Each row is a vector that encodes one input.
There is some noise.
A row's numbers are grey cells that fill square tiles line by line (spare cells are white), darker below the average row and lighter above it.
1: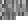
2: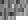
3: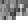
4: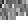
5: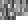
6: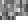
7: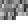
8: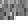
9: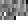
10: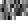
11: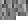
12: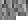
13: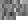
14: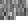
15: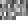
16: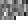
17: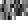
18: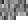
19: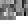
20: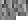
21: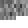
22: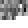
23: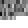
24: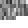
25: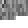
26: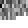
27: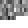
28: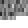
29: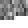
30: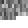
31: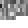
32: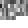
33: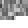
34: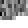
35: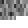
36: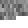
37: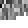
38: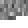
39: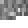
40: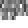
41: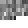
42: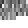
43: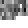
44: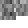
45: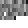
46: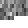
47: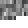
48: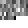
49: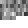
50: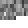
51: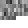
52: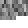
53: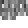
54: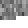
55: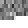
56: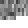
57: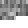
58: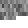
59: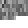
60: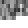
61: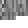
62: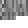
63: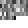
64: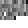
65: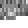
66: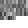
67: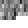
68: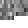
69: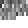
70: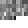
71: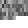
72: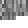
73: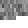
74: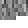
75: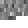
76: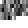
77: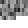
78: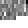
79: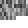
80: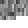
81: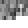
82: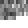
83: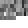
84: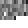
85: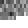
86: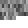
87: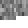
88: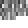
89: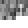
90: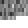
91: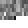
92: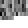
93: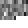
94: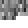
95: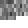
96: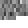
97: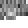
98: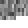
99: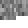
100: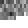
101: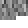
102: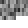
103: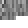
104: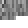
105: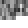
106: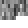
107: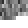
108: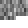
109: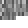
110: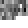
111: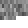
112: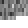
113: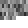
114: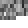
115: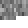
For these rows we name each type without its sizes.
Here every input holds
a list of points on a line.
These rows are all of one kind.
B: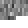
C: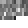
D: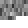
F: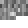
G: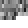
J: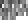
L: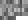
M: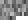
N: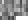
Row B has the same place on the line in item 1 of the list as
D, F and M.
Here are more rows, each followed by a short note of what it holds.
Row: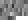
a list of two items
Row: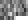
a list of two items
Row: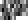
the empty list
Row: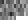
a list of one item
